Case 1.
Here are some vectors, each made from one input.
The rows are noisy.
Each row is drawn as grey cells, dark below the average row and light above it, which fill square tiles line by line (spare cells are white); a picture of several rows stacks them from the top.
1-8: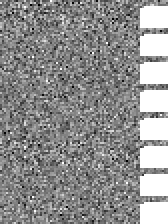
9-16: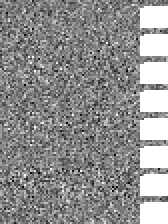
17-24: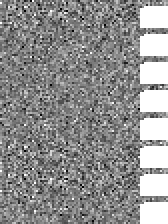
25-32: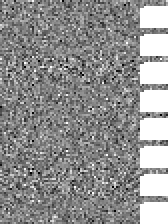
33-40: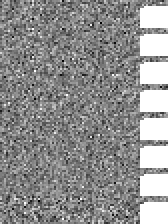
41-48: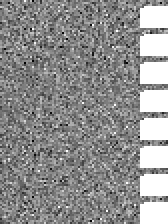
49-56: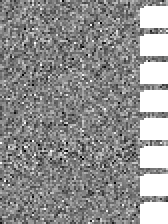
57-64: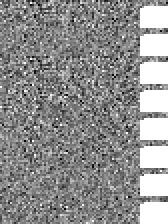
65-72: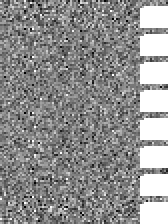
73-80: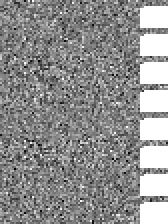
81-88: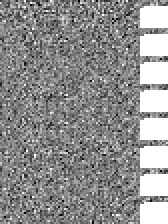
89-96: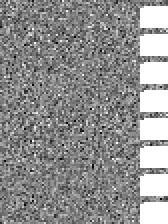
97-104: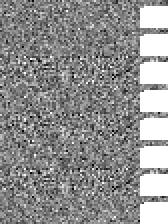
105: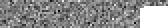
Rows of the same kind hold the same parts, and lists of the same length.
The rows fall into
3 kinds.
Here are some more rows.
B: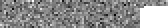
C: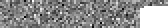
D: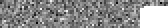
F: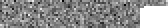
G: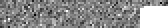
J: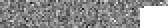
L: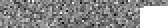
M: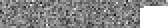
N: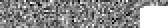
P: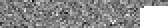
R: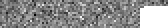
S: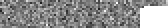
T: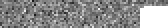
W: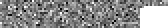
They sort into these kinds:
B, F, G, J, L, M, P, R, S, T
C, D
N, W

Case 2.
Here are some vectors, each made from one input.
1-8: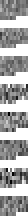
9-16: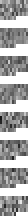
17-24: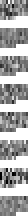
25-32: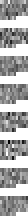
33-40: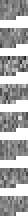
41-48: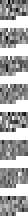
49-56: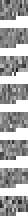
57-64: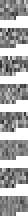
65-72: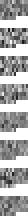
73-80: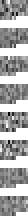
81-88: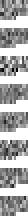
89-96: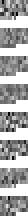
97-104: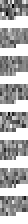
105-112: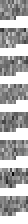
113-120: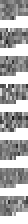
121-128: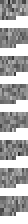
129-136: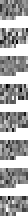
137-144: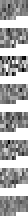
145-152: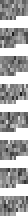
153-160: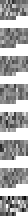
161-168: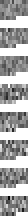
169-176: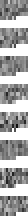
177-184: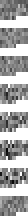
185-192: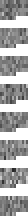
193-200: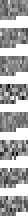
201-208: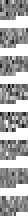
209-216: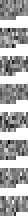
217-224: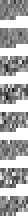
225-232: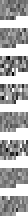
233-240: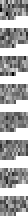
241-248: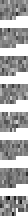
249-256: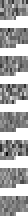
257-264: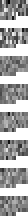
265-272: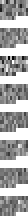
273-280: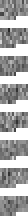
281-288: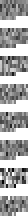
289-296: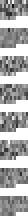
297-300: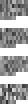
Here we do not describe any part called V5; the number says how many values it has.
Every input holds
either a node of a 12-node tree and three true/false values, or a value of V5.
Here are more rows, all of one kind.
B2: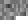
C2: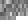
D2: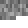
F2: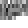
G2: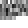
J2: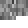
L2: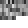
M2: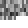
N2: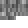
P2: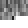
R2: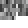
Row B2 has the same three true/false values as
G2, P2 and R2.
